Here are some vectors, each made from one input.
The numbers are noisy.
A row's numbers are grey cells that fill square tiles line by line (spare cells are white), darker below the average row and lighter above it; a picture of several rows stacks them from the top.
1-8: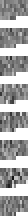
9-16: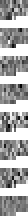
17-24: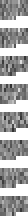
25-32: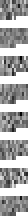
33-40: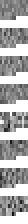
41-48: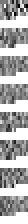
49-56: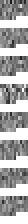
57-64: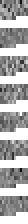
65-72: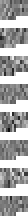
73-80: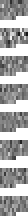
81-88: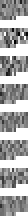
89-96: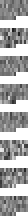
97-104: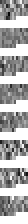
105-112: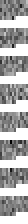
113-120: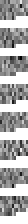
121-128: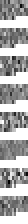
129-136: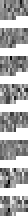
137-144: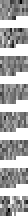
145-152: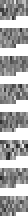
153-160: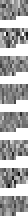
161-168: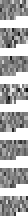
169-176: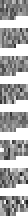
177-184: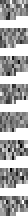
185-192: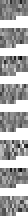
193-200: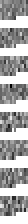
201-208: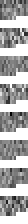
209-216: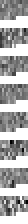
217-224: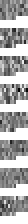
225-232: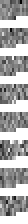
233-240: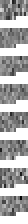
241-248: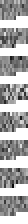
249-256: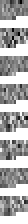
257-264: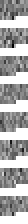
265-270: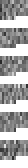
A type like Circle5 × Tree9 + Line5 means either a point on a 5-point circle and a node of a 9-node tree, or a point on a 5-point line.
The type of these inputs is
Bool × Label4 + (Label10 + Line7) × Line7.
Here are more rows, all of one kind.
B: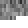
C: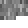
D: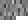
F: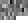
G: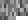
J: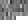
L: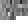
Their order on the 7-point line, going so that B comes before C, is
L, D, J, B, F, G, C.
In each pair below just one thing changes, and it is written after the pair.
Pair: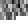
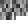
the label
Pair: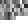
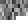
the true/false value
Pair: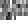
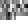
the true/false value
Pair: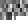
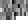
the label
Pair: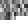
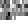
the label
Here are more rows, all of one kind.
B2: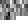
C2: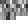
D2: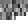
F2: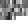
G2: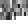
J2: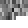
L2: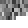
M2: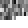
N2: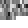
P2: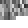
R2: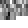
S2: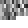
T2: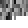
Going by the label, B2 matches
C2, R2 and T2.
